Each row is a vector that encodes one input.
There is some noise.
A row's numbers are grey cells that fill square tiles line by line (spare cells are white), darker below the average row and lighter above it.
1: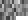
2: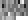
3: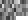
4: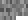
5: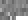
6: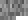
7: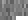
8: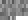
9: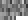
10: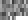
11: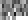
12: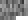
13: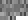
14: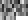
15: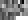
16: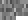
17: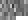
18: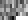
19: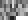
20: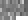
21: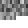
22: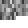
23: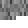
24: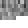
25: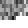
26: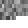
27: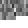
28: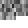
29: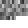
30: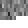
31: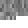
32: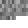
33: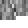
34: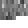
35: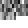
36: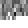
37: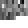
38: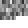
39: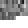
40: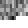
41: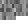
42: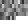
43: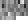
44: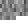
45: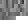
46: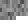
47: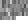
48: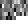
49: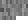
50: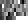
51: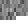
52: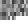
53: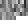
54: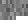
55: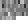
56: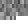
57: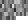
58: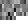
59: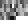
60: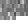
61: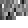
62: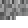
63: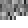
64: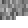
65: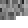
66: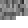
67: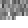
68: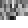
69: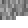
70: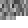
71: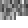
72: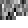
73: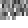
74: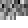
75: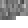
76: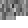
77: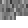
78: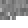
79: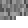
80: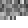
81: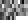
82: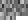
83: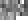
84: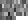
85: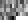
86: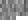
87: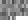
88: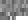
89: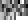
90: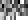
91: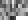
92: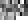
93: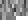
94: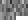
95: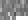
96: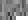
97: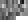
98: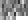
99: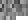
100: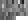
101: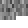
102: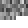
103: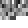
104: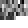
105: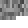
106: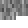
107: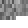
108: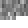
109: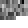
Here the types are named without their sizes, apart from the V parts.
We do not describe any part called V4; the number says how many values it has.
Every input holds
a list of items, each a true/false value and a value of V4.
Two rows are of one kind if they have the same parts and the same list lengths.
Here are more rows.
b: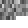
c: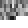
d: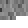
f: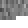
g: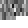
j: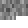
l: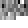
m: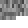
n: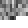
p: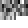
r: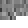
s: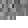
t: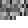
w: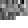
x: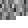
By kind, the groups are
b, l, x
c, n
d, f, g, j, m, p, r, s, t, w

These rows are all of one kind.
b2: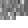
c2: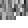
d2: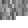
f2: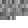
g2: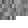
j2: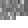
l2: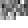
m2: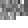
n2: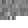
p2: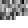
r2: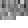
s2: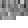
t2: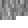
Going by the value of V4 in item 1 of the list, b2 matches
c2, j2, m2 and p2.
